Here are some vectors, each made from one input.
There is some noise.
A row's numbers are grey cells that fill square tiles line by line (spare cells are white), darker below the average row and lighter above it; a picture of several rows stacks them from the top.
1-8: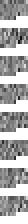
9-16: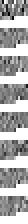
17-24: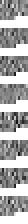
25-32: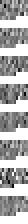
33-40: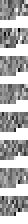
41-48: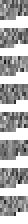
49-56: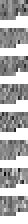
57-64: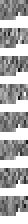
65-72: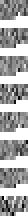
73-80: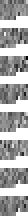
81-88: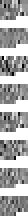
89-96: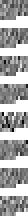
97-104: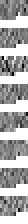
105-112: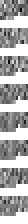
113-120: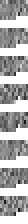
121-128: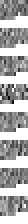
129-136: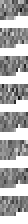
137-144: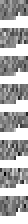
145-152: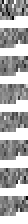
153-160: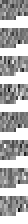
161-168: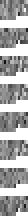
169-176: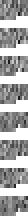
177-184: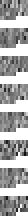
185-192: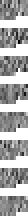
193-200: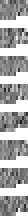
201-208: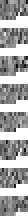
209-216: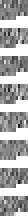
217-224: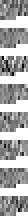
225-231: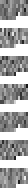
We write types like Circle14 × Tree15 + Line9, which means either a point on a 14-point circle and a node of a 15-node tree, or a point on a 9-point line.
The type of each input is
Bool × Bool × Bool + Unit.
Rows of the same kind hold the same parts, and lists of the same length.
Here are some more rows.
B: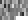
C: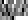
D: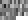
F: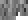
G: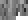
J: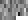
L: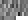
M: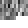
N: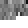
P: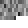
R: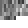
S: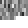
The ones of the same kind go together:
B, D, F, G, J, L, M, N, P, R, S
C

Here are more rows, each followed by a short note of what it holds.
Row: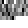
a fixed value
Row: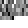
a fixed value
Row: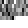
a fixed value
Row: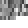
three true/false values
